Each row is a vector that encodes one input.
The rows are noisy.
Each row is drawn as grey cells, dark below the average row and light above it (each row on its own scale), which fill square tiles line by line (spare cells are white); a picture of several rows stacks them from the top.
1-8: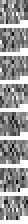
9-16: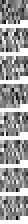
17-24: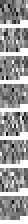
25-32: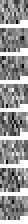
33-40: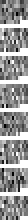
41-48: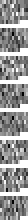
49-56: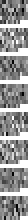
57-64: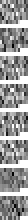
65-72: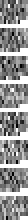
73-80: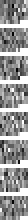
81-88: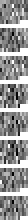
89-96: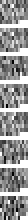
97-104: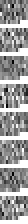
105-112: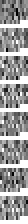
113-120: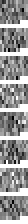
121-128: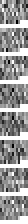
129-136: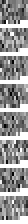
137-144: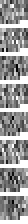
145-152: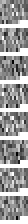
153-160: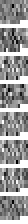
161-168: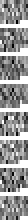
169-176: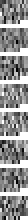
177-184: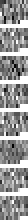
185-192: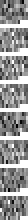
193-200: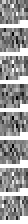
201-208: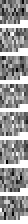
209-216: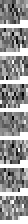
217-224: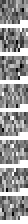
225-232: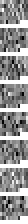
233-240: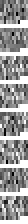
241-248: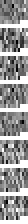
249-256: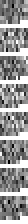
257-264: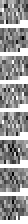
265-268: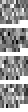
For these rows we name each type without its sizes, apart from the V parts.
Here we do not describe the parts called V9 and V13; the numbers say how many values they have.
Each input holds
either a point on a line and a node of a tree, or a value of V9 and a value of V13.
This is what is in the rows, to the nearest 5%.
About 50% of them hold a point on a line and a node of a tree. The rest hold a value of V9 and a value of V13.
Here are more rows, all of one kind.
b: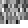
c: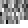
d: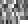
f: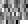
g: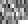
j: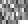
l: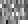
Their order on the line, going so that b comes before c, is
f, b, c, d, l, j, g.
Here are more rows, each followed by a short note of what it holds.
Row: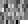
a point on a line and a node of a tree
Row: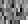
a value of V9 and a value of V13
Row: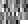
a point on a line and a node of a tree
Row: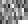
a point on a line and a node of a tree
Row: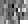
a value of V9 and a value of V13
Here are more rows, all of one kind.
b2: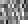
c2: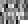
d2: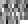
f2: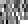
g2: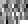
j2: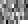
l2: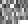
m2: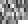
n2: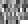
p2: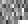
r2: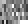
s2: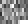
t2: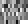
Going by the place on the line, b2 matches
c2, d2, f2 and g2.
